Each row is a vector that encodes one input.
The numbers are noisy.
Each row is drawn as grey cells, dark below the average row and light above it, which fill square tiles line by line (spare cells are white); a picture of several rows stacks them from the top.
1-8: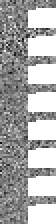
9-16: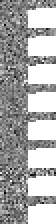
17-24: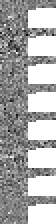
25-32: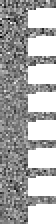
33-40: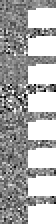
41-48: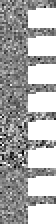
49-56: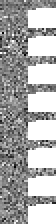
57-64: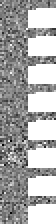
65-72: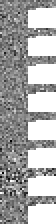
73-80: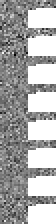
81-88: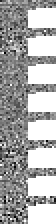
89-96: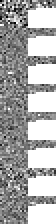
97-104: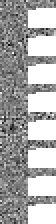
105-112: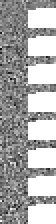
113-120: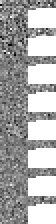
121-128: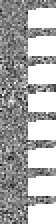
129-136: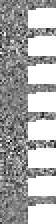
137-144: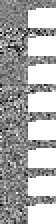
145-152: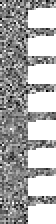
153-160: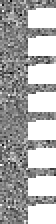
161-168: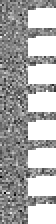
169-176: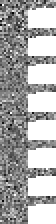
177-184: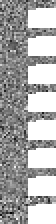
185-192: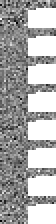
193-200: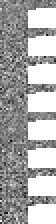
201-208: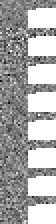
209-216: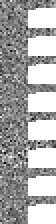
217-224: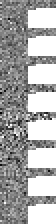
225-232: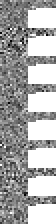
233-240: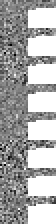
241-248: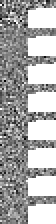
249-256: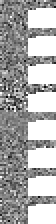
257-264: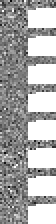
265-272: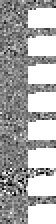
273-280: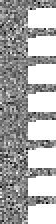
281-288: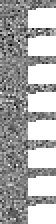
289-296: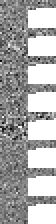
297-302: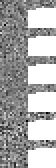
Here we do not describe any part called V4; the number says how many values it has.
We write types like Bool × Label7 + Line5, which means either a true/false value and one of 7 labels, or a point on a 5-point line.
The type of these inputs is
(Circle10 + Unit) × Label6 × Label8 × V4.
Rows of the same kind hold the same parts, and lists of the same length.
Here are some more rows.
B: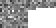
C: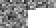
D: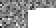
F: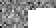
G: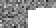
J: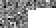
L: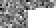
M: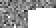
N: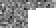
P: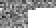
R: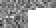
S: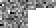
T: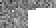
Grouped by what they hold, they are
B, D, F, L, M, N, P, R, S, T
C, G, J

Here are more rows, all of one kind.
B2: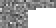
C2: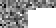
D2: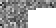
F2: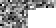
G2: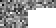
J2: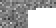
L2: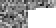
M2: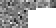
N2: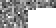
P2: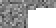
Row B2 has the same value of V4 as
J2 and M2.
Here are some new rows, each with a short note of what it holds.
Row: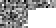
one of 6 labels, one of 8 labels and a value of V4
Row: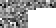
one of 6 labels, one of 8 labels and a value of V4
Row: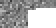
a point on a 10-point circle, one of 6 labels, one of 8 labels and a value of V4
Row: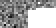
one of 6 labels, one of 8 labels and a value of V4
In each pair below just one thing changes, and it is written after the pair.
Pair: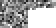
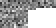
the value of V4
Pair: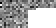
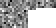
one of the two labels
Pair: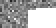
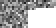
the value of V4
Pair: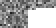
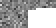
the value of V4
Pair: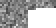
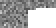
the value of V4
